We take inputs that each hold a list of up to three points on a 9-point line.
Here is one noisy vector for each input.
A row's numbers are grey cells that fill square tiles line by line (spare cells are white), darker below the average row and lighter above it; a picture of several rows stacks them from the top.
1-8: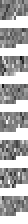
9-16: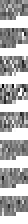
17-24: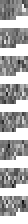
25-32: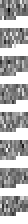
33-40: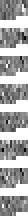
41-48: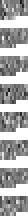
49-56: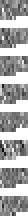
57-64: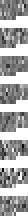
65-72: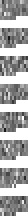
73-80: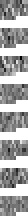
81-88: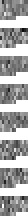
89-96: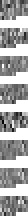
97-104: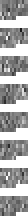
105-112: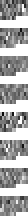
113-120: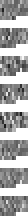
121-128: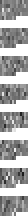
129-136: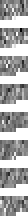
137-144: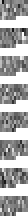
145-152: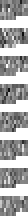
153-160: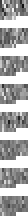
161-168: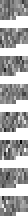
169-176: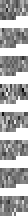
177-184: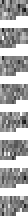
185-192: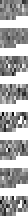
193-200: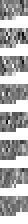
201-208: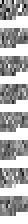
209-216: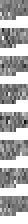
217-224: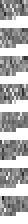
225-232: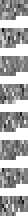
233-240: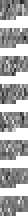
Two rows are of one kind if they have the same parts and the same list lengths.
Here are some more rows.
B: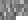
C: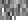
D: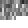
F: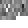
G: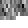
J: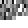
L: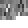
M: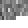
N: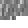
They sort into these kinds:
B, C, M
D, N
F, G, L
J

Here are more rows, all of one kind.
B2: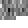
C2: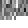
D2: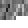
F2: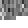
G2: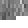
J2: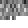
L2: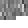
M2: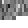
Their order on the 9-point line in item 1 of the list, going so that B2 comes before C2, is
F2, B2, J2, L2, G2, M2, D2, C2.
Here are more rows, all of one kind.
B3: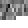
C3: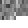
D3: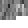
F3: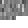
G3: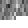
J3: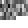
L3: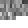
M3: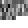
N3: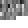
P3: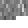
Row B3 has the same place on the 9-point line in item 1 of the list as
C3 and G3.
